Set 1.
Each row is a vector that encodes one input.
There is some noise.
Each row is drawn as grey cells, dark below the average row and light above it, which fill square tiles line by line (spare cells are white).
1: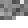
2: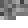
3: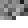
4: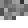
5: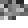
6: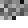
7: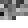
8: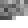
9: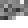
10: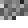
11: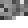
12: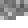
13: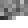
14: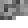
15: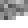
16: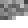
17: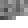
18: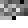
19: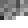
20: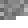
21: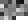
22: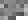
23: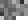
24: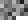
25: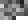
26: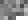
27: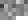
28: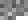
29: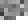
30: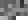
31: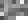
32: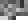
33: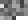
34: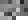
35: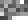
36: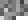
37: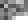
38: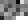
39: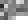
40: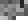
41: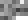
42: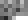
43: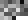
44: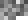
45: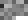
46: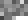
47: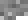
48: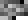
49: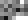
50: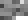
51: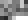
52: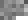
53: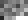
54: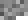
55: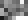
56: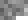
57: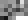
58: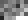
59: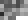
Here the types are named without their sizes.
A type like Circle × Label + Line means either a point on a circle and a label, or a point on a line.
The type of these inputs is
(Bool × Bool × Bool × Bool + Unit) × Line.
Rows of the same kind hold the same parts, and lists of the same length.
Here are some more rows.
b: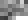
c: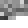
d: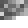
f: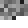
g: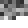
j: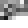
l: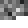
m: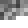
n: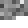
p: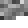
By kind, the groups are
b, c, d, f, j, l, n, p
g, m

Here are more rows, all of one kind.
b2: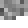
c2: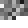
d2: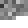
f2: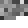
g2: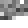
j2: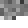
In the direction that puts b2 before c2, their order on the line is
f2, g2, d2, b2, j2, c2.
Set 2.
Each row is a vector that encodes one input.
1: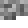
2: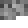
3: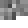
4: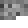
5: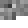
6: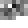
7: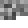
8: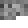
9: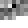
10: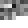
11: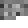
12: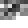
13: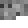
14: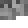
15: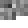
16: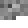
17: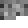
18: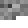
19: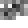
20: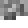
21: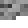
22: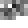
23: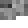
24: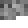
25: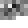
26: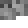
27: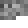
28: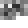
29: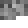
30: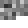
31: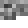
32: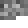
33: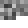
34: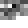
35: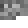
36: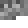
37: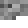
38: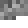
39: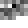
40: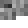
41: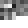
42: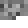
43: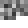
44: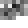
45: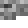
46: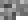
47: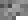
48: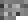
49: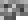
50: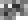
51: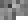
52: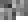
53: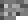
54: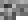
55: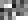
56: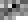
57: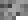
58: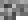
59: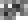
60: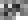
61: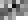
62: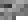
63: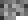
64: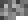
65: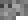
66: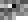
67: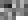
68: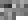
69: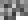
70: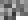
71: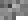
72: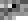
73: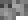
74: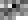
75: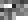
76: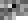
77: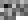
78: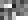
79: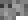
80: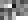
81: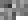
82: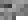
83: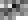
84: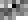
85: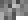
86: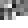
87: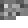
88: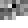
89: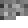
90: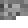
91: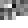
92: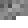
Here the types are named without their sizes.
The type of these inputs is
Bool × Line.
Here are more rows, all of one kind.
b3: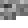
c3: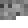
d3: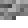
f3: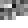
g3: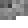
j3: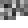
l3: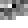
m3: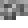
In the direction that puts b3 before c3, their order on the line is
j3, m3, b3, d3, l3, g3, c3, f3.
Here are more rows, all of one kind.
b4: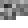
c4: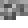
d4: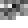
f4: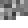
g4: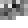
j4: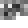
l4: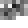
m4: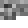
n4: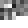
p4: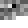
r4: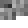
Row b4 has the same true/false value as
c4, f4, m4 and r4.
